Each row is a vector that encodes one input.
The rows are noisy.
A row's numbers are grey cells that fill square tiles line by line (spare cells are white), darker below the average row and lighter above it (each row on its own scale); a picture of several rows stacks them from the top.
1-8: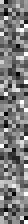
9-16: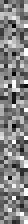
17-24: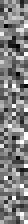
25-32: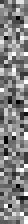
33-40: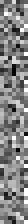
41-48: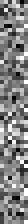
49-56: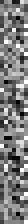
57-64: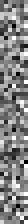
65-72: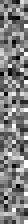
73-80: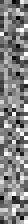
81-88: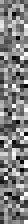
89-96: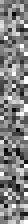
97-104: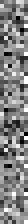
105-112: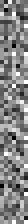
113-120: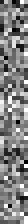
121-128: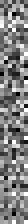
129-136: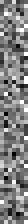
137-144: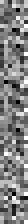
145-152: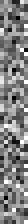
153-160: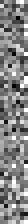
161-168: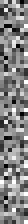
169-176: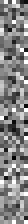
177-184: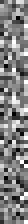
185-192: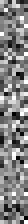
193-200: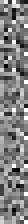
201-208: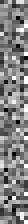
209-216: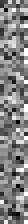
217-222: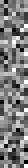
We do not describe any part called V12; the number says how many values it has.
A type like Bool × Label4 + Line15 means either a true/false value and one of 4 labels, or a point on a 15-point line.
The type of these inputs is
Bool × Label6 + V12.
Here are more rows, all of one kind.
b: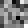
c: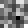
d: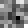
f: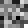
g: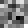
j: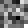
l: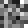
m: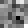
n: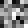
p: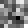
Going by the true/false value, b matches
f, j, l and n.
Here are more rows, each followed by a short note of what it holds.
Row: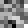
a value of V12
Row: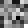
one of 6 labels and a true/false value
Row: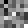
a value of V12
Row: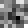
one of 6 labels and a true/false value
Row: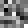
a value of V12
